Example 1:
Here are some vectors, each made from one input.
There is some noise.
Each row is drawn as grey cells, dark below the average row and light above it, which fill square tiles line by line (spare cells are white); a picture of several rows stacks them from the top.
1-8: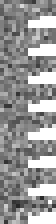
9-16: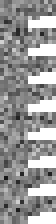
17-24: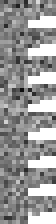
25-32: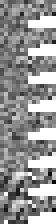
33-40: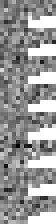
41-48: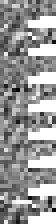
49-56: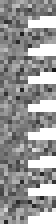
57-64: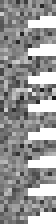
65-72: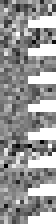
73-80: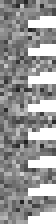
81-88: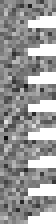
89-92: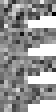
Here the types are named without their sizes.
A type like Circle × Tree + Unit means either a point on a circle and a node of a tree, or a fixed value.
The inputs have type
Line.
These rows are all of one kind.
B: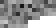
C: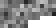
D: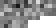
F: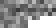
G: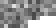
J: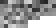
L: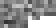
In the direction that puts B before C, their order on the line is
J, B, G, F, L, C, D.
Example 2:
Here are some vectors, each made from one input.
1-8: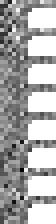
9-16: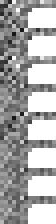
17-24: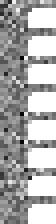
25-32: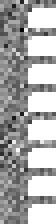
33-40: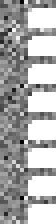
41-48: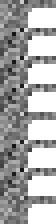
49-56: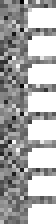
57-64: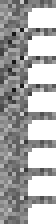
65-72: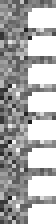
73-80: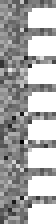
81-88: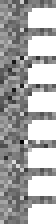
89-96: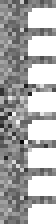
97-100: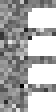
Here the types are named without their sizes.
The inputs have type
Label.
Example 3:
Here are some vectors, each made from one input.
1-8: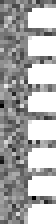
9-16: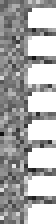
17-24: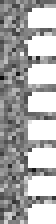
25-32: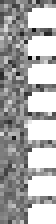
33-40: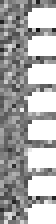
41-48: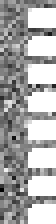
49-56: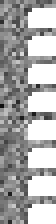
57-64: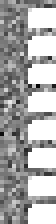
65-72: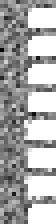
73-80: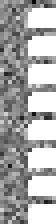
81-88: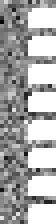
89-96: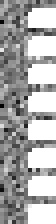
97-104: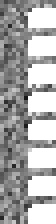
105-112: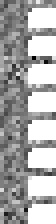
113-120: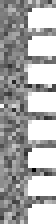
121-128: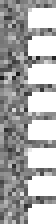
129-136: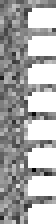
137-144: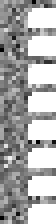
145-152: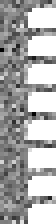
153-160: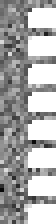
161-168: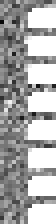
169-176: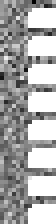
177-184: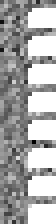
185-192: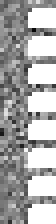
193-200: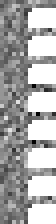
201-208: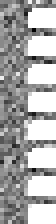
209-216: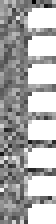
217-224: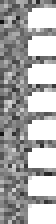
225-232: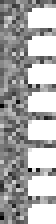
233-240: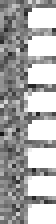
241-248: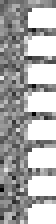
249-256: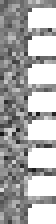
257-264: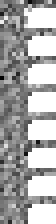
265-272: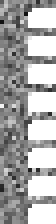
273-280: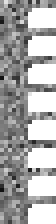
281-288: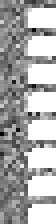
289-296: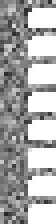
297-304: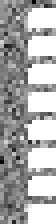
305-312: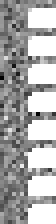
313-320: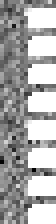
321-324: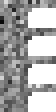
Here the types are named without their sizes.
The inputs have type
Line.
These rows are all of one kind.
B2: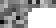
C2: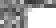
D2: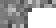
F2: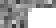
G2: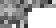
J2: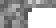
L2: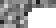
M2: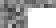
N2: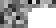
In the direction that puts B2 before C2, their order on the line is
N2, B2, L2, G2, D2, J2, F2, M2, C2.
